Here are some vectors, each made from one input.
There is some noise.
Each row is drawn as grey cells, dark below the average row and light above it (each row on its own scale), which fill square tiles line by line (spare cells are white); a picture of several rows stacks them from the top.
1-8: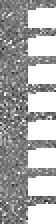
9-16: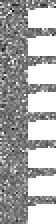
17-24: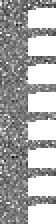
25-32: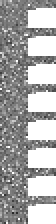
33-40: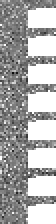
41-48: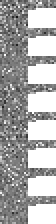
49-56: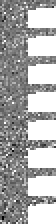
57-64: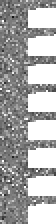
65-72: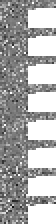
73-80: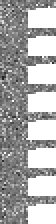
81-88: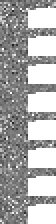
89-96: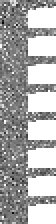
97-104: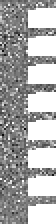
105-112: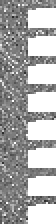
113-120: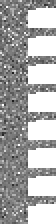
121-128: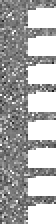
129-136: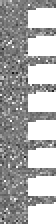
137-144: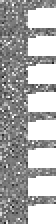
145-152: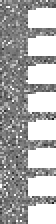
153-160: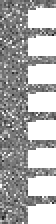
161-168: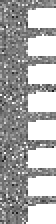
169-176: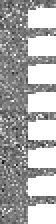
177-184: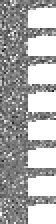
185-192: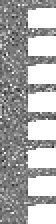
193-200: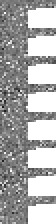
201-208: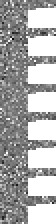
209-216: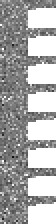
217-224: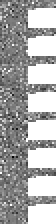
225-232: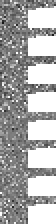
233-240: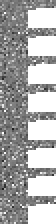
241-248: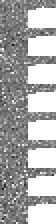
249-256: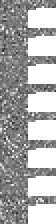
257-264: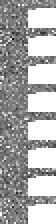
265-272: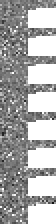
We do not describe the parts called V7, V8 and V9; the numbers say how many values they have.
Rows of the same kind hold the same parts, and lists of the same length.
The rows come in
6 kinds.
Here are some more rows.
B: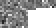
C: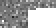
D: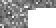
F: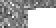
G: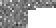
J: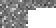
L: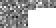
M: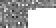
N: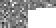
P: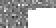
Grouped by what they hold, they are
B
C
D, F
G, J
L, M, P
N

